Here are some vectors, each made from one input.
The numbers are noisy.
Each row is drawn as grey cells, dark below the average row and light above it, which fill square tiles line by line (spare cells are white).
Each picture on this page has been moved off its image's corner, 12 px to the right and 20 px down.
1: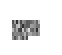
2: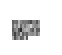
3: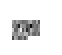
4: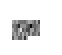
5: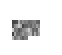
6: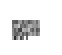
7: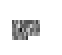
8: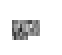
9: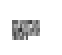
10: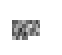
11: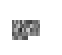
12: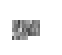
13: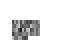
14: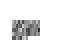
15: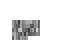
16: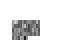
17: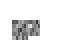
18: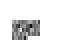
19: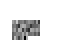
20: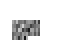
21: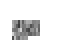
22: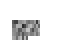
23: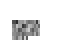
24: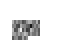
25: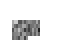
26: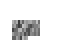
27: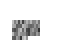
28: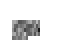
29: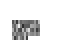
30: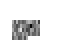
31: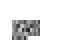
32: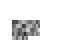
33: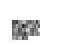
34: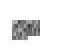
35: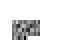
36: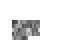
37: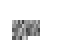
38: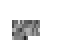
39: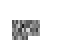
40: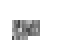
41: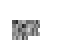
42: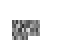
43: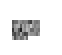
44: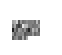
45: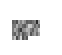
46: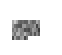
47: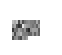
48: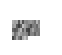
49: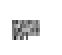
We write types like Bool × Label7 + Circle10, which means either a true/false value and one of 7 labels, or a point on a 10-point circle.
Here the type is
Bool × Bool × Bool × Bool × Label4.
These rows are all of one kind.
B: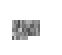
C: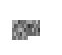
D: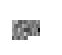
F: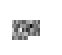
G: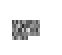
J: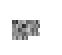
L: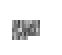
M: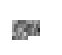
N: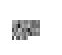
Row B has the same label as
J, L and N.
